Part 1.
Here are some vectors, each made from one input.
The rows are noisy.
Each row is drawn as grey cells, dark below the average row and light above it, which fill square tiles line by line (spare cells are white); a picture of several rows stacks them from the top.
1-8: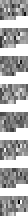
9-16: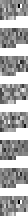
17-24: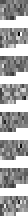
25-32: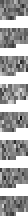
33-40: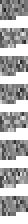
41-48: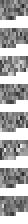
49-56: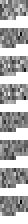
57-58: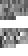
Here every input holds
either a point on a 6-point line, or three true/false values.
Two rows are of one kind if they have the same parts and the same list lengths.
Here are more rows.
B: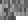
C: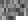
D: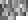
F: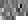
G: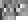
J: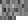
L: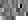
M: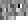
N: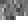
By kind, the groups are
B, C, F, J, L, N
D, G, M

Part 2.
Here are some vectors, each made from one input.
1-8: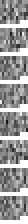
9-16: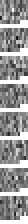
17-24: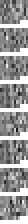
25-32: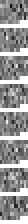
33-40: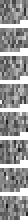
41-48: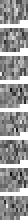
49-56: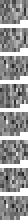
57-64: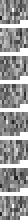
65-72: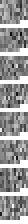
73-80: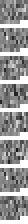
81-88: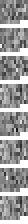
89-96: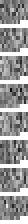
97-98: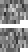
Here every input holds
one of 12 labels and a true/false value.
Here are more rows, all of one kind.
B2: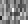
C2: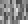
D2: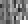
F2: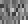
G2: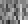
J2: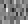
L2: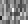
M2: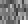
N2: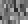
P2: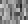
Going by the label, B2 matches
L2 and P2.
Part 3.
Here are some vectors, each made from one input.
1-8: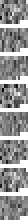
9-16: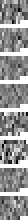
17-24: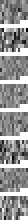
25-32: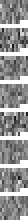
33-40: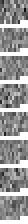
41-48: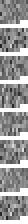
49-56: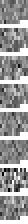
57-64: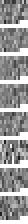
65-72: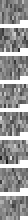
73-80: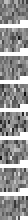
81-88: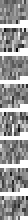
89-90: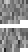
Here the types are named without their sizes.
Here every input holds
either a node of a tree, or four true/false values.
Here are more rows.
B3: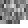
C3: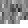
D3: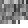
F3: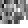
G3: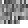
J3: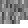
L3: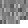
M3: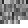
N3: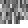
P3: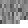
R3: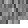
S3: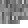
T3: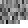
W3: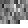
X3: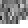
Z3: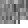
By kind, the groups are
B3, F3, T3, W3, X3
C3, D3, G3, J3, L3, M3, N3, P3, R3, S3, Z3

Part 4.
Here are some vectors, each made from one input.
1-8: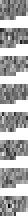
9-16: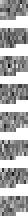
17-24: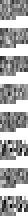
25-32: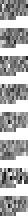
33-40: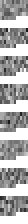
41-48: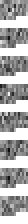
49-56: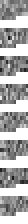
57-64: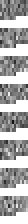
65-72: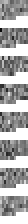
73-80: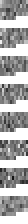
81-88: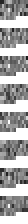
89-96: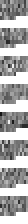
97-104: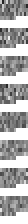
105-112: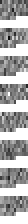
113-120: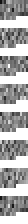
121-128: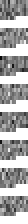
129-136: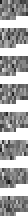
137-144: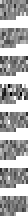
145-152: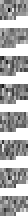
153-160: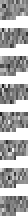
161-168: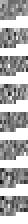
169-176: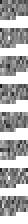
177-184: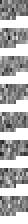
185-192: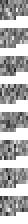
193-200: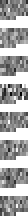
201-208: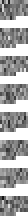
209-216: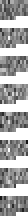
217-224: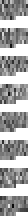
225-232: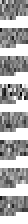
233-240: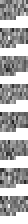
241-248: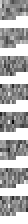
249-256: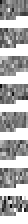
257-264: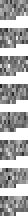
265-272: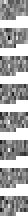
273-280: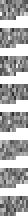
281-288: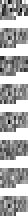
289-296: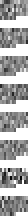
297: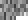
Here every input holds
a list of up to two points on a 6-point line.
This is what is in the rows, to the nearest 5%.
All of them are lists of up to two points on a 6-point line: about 5% are empty, 35% hold one and 60% two.
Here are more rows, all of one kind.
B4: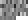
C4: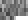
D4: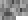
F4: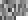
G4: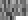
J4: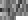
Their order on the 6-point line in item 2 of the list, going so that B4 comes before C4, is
G4, B4, D4, C4, F4, J4.
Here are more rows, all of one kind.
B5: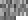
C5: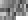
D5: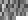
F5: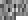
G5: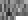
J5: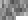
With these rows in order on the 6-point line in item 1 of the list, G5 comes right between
C5 and D5.
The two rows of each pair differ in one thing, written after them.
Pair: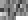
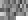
the place on the 6-point line in item 2 of the list
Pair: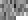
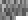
the place on the 6-point line in item 1 of the list
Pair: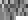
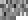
the place on the 6-point line in item 1 of the list
